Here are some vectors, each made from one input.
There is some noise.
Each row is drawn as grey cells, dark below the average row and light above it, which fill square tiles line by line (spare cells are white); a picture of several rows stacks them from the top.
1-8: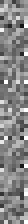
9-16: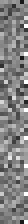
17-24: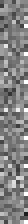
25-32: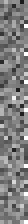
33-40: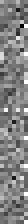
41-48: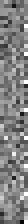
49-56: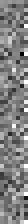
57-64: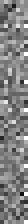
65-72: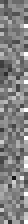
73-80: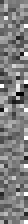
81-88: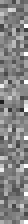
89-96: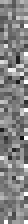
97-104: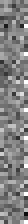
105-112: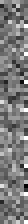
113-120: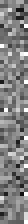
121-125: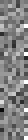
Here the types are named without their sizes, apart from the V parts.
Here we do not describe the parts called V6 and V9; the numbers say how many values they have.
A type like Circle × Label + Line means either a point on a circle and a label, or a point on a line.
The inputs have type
(Label + Line) × V6 + V9.
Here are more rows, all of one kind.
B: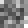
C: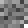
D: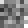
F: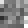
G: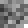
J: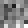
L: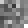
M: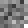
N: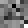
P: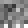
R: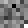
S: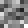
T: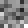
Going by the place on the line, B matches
M and T.
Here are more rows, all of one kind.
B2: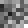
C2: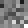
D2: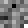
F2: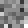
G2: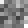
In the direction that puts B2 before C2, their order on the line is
G2, F2, B2, C2, D2.
